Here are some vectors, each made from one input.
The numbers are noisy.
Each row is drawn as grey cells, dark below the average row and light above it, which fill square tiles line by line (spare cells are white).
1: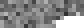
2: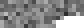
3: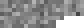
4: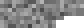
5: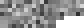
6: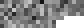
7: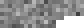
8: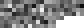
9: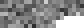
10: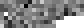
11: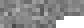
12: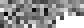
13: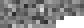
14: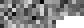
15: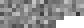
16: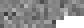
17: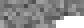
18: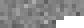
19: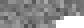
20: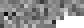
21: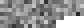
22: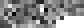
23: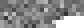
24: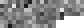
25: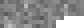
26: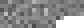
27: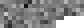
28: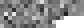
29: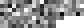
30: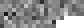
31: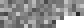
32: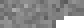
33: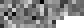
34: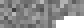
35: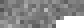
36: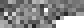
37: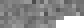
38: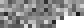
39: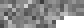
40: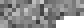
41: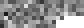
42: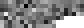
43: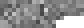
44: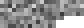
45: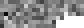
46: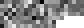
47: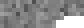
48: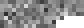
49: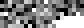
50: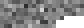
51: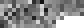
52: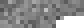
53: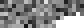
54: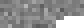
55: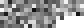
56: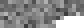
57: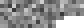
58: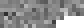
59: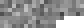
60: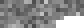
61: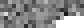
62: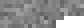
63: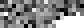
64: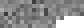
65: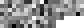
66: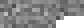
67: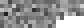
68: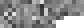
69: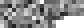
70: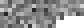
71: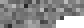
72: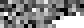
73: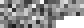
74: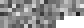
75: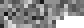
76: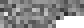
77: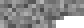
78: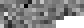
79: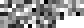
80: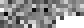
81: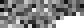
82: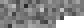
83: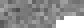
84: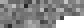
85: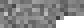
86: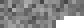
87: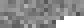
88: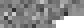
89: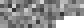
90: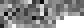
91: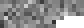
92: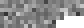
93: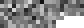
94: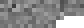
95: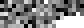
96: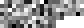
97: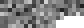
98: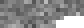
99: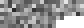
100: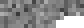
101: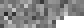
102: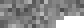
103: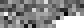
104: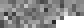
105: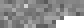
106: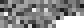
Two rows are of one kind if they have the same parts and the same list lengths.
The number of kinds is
3.
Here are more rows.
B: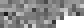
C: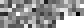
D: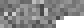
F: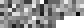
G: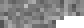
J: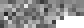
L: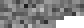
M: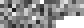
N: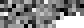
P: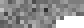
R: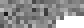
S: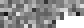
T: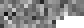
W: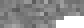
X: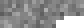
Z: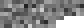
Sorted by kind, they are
B, C, D, F, G, J, S, T, X
L, Z
M, N, P, R, W

